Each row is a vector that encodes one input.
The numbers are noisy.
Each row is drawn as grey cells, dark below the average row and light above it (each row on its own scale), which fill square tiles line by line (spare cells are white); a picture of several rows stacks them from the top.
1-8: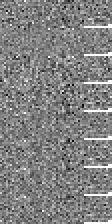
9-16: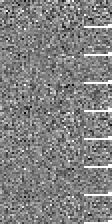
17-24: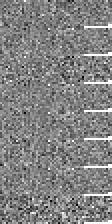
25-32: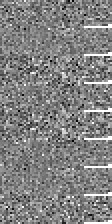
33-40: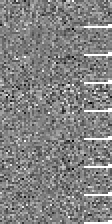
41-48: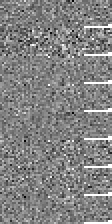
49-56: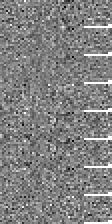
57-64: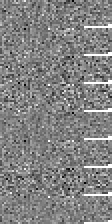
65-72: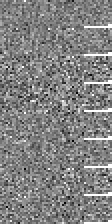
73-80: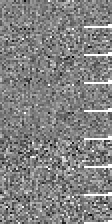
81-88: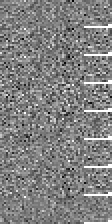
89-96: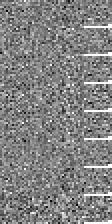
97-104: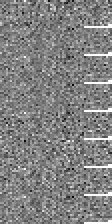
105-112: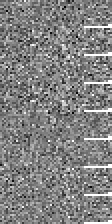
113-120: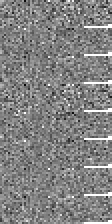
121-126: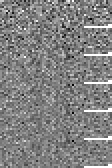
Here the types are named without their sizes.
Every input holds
a list of points on a line.
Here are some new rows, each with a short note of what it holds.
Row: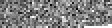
the empty list
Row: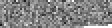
a list of one item
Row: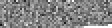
a list of one item
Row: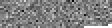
a list of two items
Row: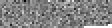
a list of one item
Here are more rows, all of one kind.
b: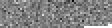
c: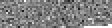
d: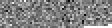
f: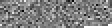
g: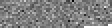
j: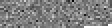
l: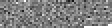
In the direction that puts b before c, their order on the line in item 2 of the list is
d, b, g, j, f, c, l.
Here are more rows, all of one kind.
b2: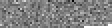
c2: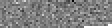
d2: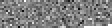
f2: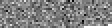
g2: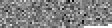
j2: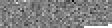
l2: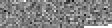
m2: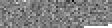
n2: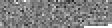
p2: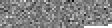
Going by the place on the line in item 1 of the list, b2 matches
c2, j2, m2 and n2.
